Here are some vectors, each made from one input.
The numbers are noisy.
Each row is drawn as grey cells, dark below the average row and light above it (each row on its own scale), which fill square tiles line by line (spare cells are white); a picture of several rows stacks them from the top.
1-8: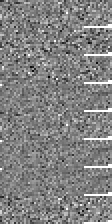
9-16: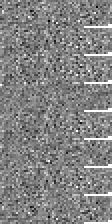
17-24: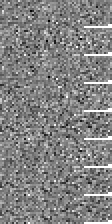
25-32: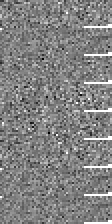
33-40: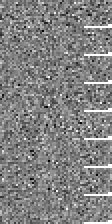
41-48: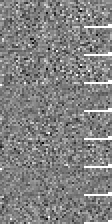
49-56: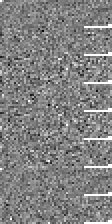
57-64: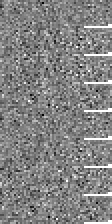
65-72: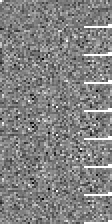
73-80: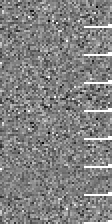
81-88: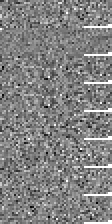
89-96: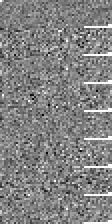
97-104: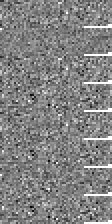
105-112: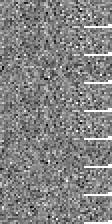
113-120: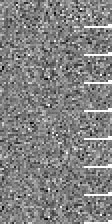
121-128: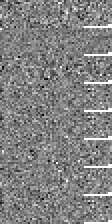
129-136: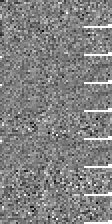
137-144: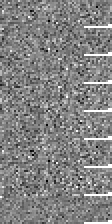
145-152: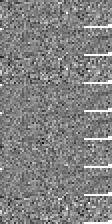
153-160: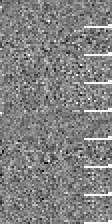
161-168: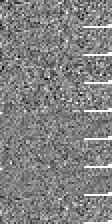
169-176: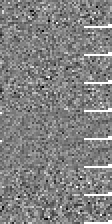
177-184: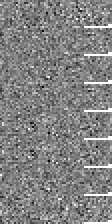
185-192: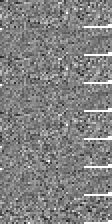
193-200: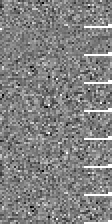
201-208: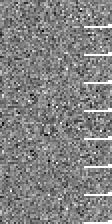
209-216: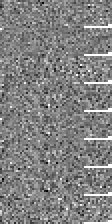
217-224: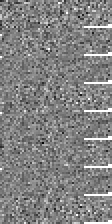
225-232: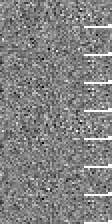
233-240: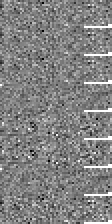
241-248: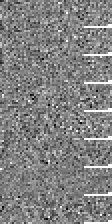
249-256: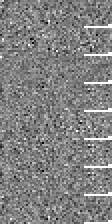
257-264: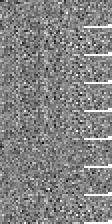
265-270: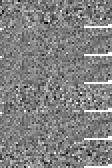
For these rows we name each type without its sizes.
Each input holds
either a fixed value, or a label and a true/false value.
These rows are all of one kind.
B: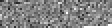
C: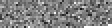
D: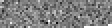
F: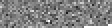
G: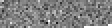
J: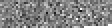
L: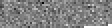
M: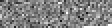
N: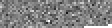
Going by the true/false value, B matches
J, L and M.
